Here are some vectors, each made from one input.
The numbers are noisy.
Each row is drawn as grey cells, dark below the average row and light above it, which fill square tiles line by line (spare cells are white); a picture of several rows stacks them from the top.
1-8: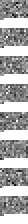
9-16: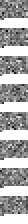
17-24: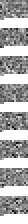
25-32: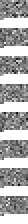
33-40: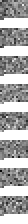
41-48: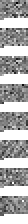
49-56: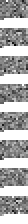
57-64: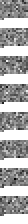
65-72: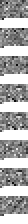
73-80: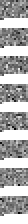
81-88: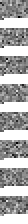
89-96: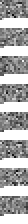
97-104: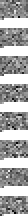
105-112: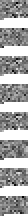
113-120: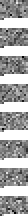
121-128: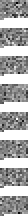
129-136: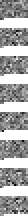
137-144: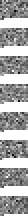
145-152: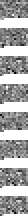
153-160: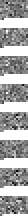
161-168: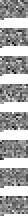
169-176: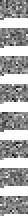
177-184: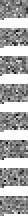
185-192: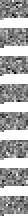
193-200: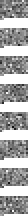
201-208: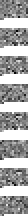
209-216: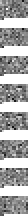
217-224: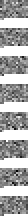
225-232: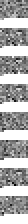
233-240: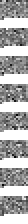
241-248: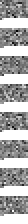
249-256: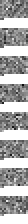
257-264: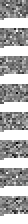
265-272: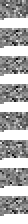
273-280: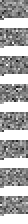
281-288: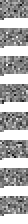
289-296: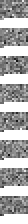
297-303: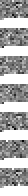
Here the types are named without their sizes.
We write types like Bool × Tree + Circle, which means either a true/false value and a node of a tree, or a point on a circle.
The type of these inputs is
Bool × Bool × Bool + (Label + Line) × Tree.
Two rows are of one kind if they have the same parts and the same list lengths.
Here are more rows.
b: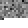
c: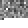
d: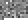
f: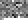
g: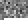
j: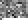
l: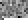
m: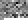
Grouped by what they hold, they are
b, c
d, g, l
f, j, m

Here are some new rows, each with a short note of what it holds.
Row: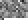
a point on a line and a node of a tree
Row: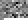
three true/false values
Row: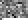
three true/false values
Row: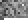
a point on a line and a node of a tree
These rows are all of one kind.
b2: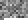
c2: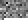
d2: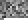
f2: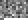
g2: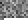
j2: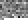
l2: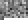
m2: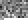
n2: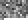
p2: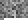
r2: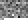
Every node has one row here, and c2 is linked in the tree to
g2.
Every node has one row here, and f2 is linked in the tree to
j2.
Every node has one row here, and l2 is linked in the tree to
j2.
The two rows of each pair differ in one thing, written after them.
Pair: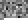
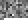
the node of the tree
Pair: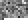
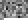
the label
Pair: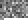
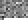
the label
